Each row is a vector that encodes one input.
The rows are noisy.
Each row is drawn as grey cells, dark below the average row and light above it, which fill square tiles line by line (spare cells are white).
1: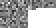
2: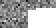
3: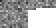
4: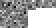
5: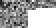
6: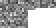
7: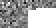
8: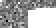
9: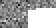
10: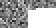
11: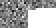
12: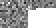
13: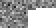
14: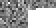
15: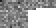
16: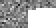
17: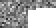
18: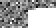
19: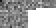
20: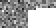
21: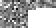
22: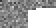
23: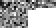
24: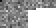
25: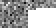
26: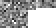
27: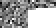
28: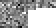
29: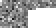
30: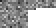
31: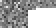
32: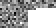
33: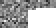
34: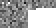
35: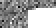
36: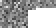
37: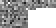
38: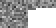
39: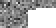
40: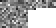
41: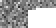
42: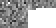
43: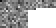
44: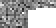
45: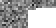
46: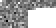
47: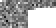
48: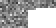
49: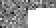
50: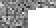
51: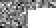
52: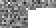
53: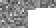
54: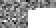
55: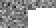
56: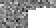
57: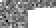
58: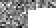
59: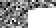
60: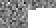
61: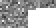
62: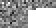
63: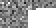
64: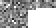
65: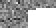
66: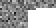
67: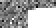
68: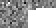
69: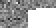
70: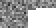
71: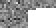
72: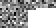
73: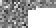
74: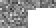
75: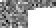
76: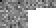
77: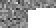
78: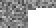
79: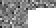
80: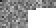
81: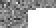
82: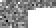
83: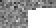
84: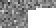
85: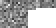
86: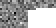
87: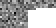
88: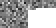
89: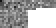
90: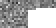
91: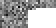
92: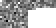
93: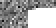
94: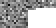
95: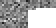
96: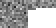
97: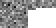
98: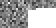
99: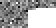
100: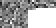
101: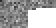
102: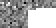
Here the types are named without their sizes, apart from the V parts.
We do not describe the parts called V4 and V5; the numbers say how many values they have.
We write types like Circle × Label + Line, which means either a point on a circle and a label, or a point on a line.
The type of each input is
(Bool × Line × Line + V4) × V5.
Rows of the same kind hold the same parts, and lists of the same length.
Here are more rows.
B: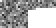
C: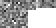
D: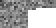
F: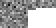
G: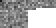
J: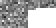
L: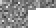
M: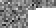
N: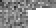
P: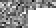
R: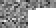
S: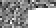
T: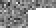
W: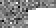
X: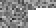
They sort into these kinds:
B, F, M, T, W, X
C, D, G, J, L, N, P, R, S

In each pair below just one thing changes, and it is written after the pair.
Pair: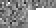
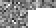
the value of V5
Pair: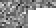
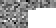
the place on one of the two lines
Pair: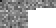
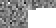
the value of V5
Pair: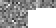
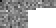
the value of V5
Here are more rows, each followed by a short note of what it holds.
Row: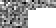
a value of V4 and a value of V5
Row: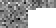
a value of V4 and a value of V5
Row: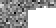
a value of V4 and a value of V5
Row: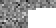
a point on each of two lines, a true/false value and a value of V5
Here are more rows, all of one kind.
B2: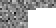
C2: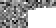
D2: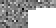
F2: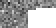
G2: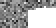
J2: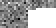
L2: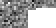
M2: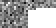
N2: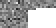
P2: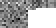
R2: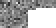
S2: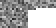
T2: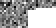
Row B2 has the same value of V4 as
C2, G2, L2 and T2.
